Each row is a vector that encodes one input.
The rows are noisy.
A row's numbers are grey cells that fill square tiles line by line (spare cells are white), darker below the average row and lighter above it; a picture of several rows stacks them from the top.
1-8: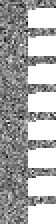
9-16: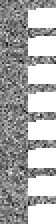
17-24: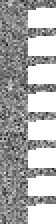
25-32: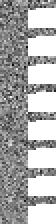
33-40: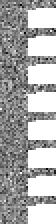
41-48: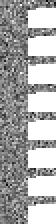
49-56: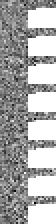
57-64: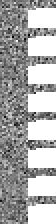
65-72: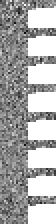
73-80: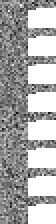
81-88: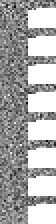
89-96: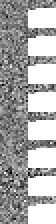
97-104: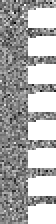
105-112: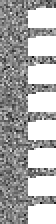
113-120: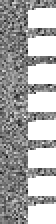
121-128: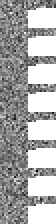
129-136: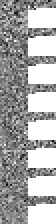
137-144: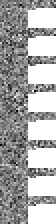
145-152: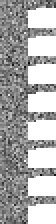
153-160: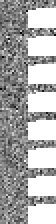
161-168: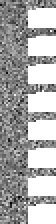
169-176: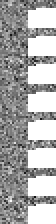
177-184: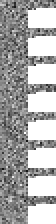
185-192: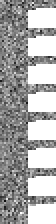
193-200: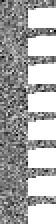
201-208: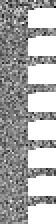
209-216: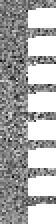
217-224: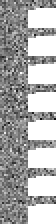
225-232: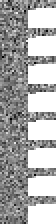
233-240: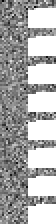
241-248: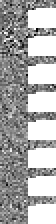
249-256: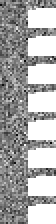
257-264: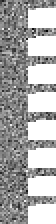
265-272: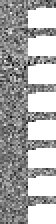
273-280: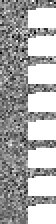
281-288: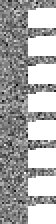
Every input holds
either a point on a 14-point circle, or a node of a 10-node tree.
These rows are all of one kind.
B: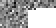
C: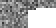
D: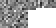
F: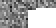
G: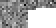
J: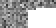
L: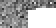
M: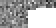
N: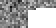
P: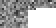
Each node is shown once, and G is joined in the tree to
C, J and L.
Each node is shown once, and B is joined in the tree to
J.
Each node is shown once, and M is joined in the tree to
L.
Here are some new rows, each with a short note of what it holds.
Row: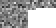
a point on a 14-point circle
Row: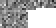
a node of a 10-node tree
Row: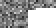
a point on a 14-point circle
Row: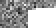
a point on a 14-point circle
